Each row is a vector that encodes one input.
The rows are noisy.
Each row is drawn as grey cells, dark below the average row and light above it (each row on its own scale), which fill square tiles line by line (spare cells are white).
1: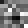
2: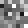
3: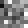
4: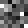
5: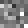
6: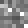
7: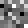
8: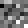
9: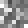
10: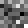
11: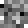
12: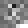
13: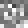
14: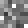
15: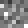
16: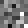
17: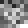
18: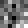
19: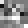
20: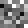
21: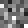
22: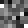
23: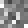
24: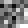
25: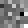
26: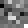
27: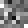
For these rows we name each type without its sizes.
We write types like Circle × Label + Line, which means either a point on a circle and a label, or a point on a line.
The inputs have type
Bool × Bool × Bool.
